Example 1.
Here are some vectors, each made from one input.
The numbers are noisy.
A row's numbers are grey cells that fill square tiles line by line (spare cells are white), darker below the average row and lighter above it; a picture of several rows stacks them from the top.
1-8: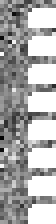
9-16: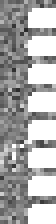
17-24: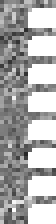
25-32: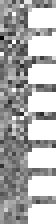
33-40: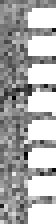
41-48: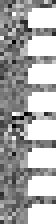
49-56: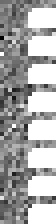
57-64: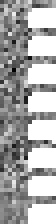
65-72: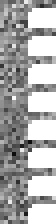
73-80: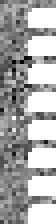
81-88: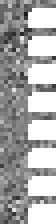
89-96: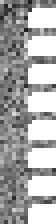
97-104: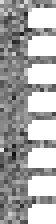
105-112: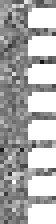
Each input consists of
either a node of a 7-node tree, or a node of a 9-node tree.
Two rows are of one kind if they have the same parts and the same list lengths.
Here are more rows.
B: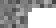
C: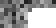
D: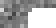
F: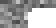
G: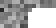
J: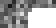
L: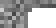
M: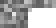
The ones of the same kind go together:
B, C, D, F, J, L, M
G

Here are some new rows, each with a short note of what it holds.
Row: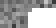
a node of a 9-node tree
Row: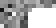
a node of a 7-node tree
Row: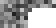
a node of a 7-node tree
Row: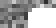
a node of a 7-node tree
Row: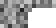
a node of a 7-node tree
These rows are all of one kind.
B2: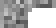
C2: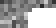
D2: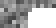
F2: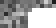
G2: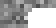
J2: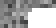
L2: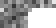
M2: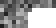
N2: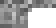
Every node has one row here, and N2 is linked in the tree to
D2 and M2.
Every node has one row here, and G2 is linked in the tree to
J2.
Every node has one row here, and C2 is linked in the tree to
F2 and M2.
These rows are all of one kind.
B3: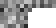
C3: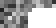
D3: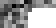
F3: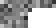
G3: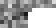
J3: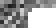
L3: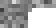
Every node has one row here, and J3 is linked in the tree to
D3.
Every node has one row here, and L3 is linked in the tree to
C3.
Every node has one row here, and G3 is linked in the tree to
B3.
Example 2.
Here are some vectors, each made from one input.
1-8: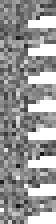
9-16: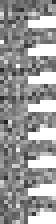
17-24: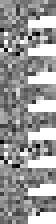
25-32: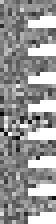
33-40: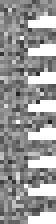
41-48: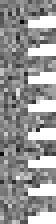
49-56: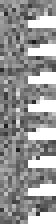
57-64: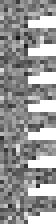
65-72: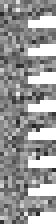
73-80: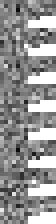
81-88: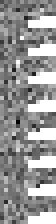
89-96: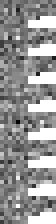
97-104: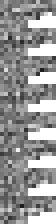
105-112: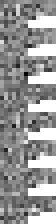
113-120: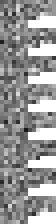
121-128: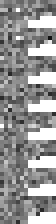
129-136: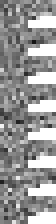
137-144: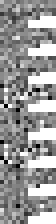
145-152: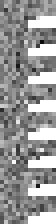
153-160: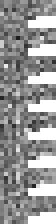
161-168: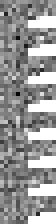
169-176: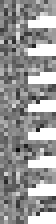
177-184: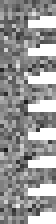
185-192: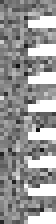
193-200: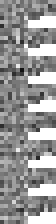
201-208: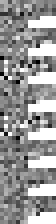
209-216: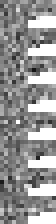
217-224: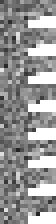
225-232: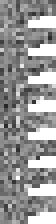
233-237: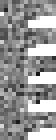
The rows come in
3 kinds.
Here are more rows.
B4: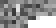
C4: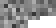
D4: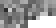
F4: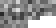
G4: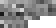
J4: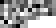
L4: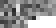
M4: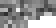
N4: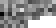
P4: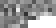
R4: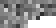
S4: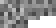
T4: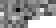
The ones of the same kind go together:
B4, D4, L4, P4, T4
C4, F4, G4, M4, N4, R4, S4
J4

